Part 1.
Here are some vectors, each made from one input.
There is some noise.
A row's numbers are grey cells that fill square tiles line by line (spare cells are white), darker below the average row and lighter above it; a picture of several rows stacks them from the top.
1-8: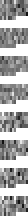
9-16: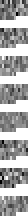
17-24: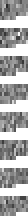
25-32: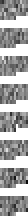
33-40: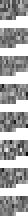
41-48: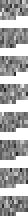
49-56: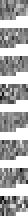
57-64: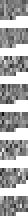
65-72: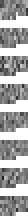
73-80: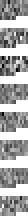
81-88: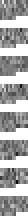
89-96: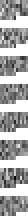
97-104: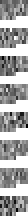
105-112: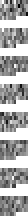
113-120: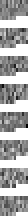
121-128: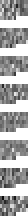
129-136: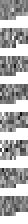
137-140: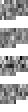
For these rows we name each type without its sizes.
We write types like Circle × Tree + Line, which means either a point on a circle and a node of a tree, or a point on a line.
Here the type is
List(Line).
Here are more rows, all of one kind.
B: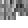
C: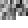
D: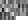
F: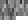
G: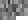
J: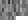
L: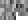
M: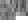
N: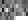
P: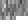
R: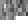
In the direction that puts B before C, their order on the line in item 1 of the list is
G, J, D, R, N, F, P, M, B, L, C.
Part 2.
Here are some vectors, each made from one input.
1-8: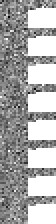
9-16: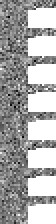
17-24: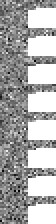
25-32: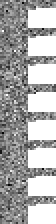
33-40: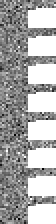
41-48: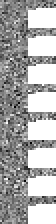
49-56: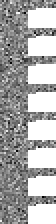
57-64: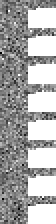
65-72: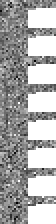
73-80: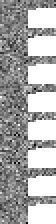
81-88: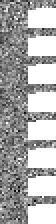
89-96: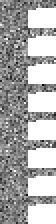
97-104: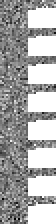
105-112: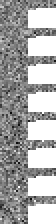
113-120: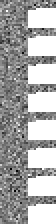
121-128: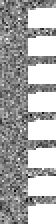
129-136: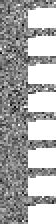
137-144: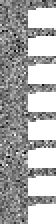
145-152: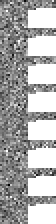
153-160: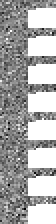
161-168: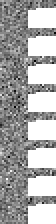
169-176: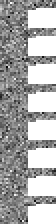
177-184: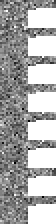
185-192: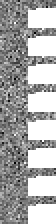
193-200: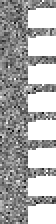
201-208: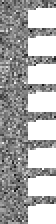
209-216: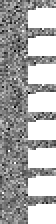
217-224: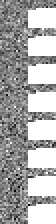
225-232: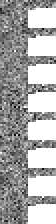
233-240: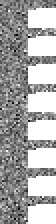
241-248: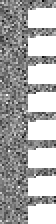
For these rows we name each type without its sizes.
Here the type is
(Circle + Line) × (Tree + Unit).
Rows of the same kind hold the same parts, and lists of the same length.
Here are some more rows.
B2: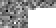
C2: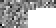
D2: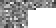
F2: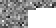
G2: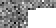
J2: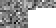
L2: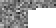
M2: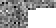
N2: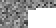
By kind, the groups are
B2
C2, J2
D2, F2, G2, M2
L2, N2

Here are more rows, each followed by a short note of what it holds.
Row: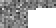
a point on a circle
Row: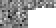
a point on a line and a node of a tree
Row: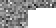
a point on a line
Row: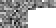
a point on a line and a node of a tree
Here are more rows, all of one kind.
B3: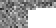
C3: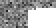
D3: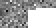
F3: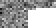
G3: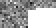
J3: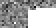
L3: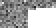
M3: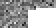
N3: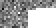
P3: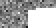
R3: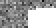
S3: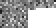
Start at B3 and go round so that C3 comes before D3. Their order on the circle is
B3, N3, F3, P3, G3, S3, R3, C3, D3, M3, J3, L3.
